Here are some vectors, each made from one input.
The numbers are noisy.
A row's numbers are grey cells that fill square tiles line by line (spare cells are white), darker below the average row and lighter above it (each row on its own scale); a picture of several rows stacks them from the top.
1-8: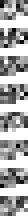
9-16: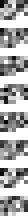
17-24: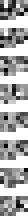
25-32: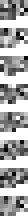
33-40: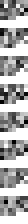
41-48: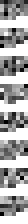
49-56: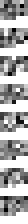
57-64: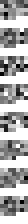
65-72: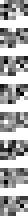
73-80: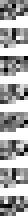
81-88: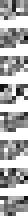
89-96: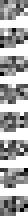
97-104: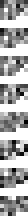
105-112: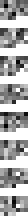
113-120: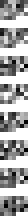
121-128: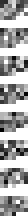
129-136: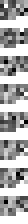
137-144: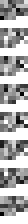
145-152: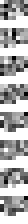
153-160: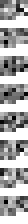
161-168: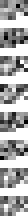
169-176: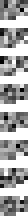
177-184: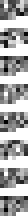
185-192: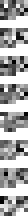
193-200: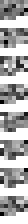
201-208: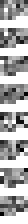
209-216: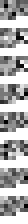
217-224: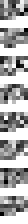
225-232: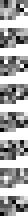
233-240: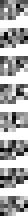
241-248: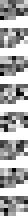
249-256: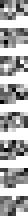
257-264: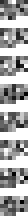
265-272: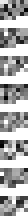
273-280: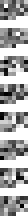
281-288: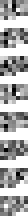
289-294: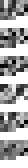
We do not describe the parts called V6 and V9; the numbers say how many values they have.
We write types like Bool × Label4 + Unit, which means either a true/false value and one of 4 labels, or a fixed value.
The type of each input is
Bool × (Circle20 + V6) + V9.
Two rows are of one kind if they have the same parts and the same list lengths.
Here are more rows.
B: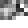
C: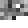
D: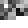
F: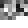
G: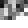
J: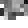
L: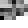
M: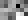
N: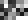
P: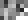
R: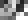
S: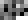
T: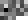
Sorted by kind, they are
B, D, F, G, L, N, P, R, T
C, J
M, S

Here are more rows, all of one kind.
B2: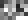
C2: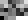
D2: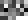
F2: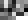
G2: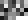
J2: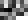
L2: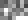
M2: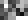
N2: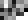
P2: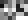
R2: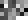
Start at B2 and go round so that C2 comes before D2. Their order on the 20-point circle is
B2, M2, C2, L2, N2, F2, J2, D2, G2, R2, P2.
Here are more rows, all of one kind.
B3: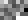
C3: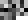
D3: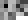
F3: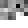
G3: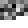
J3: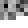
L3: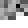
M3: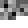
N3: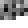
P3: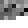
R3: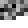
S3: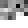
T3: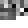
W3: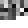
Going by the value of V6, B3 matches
F3, L3 and S3.
